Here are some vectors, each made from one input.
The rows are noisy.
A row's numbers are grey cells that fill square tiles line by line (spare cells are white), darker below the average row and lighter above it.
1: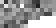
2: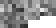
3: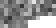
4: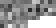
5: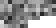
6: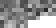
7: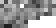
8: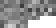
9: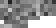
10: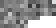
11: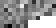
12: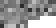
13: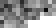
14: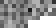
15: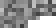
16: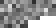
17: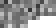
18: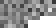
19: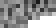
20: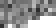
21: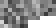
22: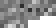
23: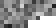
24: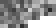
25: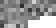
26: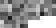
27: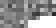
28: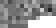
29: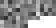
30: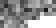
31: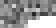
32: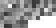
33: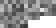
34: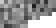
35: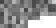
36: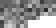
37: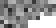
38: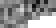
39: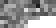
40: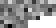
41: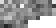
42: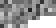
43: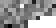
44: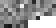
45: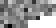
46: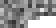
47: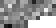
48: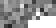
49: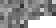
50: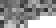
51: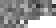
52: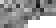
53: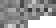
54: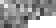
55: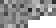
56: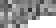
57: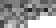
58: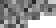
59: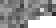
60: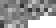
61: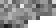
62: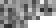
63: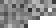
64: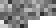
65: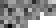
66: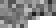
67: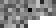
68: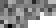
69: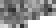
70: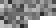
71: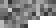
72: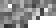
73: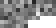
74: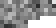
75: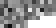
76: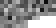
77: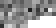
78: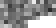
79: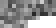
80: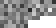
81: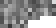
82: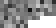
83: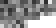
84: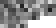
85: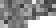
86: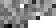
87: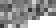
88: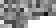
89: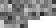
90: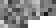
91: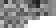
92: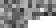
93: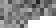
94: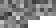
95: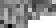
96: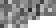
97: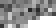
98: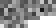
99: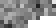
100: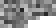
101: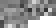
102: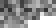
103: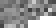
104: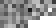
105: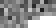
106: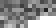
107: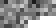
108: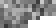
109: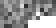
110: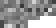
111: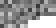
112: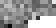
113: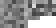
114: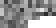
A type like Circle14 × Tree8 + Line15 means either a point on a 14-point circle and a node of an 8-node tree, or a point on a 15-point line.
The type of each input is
List2(Line5) × Tree7.
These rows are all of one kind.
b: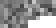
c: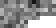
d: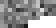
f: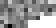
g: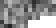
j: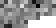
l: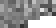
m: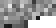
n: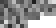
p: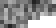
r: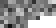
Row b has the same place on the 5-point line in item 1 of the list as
d and l.
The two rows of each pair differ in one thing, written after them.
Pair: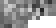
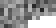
the node of the tree
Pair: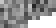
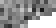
the place on the 5-point line in item 2 of the list
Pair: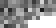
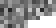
the place on the 5-point line in item 2 of the list
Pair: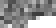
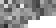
the place on the 5-point line in item 1 of the list
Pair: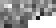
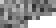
the node of the tree
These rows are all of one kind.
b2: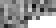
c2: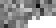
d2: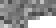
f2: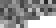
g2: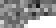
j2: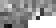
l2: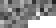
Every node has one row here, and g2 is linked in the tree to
c2.
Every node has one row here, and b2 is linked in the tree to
d2 and f2.
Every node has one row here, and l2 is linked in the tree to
j2.
